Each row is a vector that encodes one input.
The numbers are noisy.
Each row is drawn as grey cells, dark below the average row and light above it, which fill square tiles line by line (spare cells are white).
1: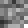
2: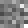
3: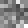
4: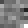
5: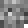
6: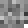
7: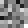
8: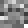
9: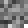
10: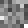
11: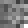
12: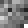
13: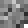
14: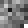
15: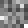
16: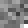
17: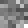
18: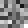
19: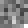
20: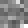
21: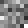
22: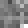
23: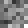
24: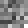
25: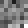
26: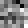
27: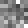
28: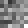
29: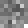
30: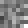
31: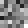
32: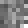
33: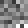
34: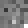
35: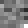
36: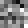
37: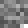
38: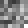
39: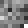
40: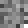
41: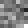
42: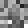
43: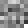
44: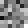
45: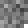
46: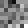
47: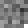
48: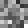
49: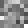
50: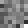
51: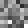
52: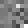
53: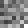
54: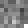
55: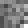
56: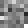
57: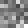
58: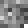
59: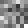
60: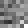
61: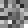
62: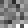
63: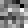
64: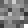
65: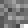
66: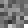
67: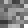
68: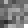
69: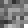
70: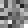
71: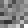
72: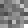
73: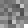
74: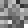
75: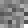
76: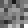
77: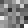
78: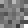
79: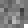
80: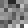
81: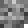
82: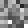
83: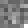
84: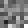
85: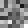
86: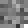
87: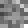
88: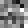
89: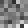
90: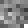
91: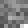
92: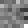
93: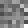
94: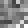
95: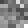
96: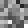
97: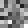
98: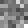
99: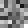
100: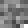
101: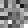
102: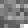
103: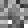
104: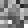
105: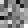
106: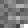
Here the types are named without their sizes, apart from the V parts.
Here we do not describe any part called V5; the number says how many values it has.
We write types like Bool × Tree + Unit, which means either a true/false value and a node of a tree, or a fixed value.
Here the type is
Line × List(Bool × V5).
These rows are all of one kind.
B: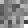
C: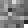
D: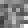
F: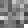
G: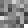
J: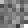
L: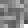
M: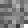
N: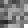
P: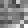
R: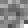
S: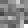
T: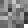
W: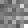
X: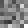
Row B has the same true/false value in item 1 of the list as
C, D, P and R.
